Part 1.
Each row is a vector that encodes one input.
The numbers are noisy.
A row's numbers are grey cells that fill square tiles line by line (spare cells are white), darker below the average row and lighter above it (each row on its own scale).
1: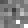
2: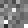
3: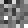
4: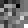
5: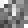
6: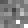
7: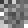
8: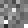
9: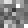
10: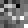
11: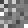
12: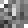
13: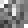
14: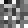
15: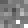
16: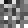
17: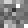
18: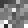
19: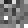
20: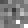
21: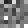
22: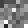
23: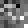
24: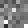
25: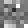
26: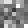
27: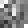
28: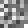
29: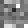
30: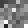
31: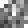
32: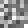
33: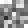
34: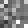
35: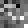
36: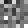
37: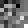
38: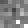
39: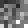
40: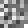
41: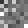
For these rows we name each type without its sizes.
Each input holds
a label.
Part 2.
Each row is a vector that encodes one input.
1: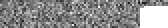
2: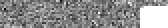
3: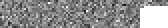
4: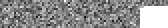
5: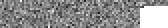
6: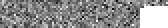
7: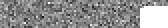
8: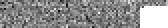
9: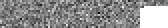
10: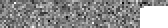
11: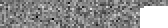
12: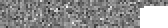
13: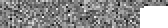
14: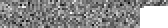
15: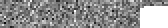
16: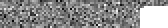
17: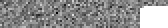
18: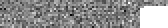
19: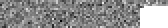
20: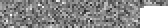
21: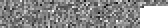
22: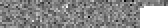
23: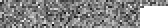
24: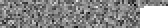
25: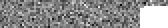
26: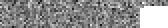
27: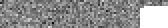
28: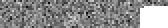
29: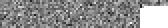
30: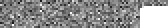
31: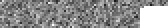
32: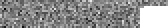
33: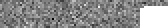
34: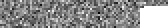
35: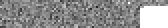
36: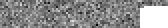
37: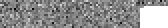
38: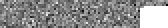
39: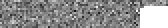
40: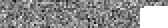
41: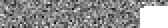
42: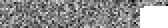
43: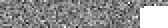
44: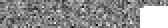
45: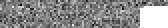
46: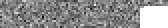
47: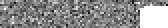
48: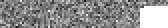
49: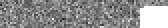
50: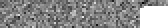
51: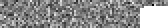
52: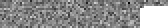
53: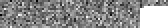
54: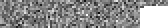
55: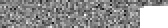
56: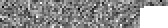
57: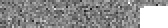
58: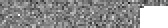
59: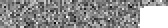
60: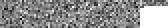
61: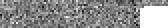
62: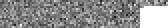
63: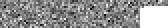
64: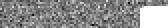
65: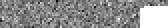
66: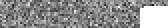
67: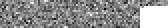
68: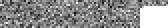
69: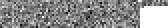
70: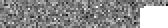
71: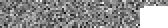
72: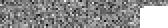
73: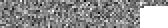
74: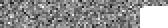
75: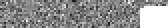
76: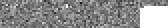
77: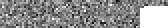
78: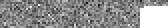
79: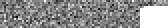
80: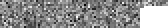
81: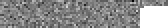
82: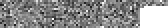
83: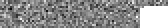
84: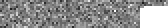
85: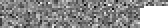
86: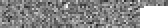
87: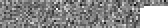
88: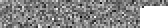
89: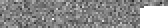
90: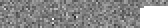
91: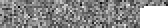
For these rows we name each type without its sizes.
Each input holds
either a fixed value, or a node of a tree.
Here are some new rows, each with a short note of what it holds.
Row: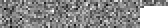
a fixed value
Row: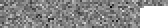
a node of a tree
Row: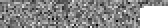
a node of a tree
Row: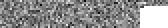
a fixed value
